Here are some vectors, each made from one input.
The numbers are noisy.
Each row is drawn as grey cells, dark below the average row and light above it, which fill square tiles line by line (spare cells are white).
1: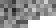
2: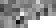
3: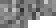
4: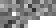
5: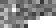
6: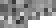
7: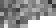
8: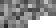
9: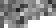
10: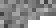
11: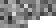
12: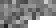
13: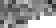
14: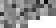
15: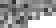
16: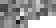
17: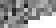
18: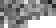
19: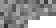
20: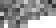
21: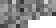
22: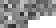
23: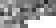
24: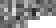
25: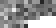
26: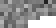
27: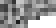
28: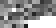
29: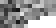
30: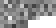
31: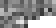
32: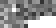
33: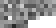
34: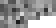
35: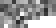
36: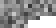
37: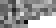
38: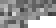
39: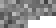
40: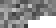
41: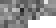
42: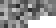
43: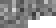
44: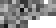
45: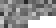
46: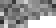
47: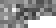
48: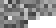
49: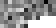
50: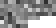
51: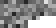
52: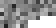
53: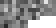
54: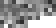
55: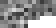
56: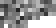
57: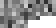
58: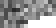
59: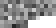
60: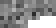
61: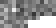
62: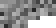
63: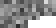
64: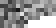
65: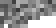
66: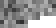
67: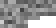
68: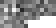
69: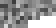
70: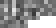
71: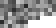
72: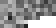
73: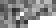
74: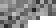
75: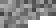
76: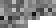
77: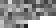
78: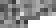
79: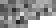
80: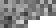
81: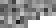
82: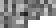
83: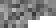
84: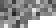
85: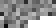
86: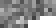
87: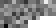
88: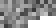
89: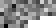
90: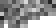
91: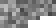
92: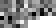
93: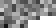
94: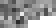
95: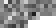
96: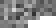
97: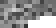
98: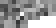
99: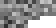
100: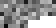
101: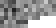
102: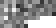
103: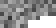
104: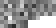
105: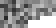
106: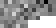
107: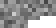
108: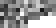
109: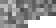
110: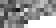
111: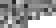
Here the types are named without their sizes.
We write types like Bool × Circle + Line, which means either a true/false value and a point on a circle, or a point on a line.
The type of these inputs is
Line + List(Circle).
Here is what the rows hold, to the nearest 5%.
About 35% of them hold a point on a line. The rest are lists of points on a circle.
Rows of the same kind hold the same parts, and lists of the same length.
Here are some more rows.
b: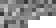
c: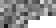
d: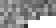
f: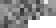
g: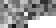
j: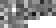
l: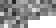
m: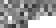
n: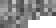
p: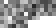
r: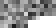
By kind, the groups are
b, c, d
f, j, n
g, m, p, r
l

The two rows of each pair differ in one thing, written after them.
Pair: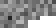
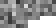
the place on the circle in item 1 of the list
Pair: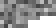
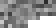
the place on the circle in item 2 of the list
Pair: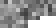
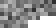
the place on the circle in item 1 of the list
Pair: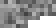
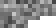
the place on the circle in item 1 of the list
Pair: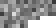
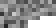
the place on the circle in item 2 of the list
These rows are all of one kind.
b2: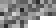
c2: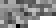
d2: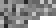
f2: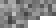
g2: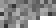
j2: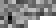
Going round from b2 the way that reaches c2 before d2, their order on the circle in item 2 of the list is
b2, g2, j2, f2, c2, d2.
